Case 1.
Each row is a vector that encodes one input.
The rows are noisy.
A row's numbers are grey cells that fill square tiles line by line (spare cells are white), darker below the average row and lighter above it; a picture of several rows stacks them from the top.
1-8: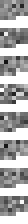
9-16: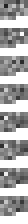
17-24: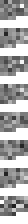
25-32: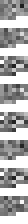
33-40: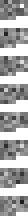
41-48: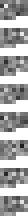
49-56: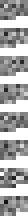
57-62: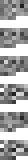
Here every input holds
either a fixed value, or four true/false values.
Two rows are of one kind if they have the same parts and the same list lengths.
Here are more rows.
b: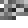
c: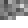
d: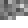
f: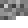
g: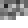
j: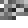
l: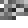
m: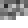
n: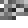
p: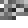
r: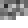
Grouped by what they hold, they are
b, j, l, n, p
c, d, f, g, m, r

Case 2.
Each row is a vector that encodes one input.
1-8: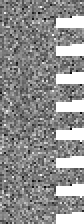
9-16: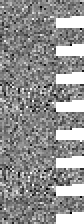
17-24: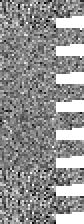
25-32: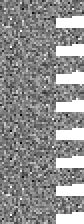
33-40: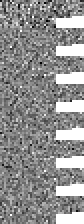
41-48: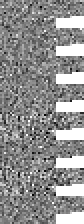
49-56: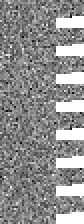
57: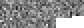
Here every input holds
either a fixed value, or four true/false values.
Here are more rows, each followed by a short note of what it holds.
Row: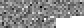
four true/false values
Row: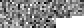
a fixed value
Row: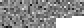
four true/false values
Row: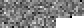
four true/false values
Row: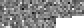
four true/false values
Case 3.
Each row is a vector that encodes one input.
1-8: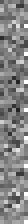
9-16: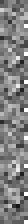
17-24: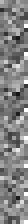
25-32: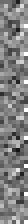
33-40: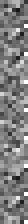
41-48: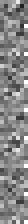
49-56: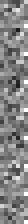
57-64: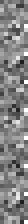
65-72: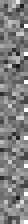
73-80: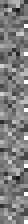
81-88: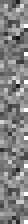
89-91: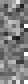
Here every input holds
three true/false values.
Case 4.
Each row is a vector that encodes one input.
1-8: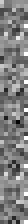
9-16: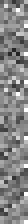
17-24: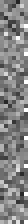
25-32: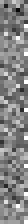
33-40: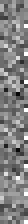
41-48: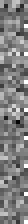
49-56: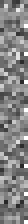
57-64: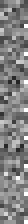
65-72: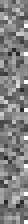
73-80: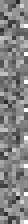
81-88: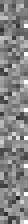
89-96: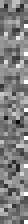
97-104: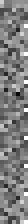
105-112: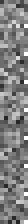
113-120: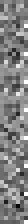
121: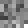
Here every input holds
four true/false values.
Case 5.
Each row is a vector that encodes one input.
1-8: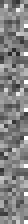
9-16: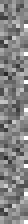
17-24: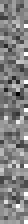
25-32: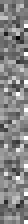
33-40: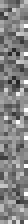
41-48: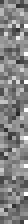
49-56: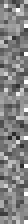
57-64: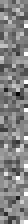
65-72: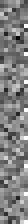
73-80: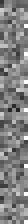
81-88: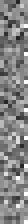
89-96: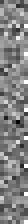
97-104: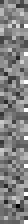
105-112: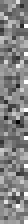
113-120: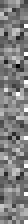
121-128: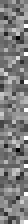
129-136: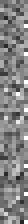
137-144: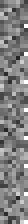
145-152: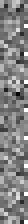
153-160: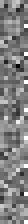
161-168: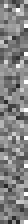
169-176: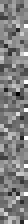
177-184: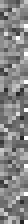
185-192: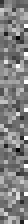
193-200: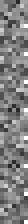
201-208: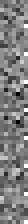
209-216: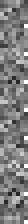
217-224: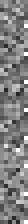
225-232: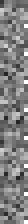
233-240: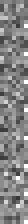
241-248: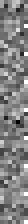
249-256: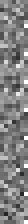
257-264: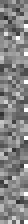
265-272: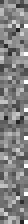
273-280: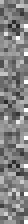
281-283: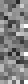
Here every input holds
four true/false values.
